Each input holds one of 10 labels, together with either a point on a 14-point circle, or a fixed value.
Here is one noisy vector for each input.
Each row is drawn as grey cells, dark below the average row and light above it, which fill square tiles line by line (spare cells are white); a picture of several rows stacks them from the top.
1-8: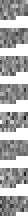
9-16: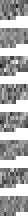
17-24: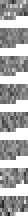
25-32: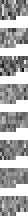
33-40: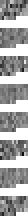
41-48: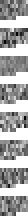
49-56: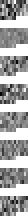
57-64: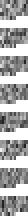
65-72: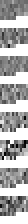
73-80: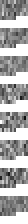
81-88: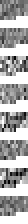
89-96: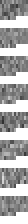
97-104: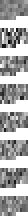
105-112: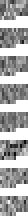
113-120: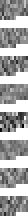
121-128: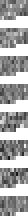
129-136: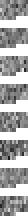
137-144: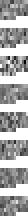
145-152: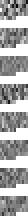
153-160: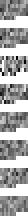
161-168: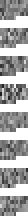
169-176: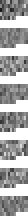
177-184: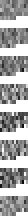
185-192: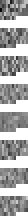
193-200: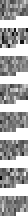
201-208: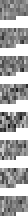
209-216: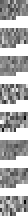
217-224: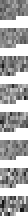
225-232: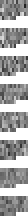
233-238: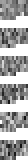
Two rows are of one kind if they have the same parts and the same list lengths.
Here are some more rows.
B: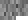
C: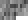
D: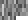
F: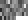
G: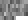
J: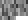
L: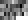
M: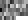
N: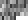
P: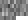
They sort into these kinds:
B, D, F, L, M
C, G, J, N, P

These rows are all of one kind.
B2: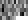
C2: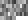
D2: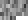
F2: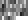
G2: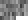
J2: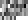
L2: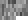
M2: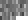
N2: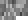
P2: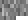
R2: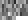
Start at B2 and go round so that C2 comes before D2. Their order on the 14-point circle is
B2, R2, C2, F2, N2, D2, P2, J2, M2, G2, L2.
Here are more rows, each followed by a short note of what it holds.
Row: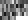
a point on a 14-point circle and one of 10 labels
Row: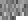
one of 10 labels
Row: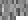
a point on a 14-point circle and one of 10 labels
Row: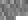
one of 10 labels
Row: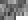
a point on a 14-point circle and one of 10 labels
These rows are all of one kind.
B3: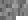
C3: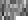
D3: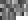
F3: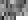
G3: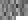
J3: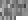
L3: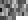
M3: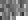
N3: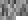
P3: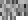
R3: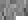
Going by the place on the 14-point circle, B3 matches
G3, L3 and R3.
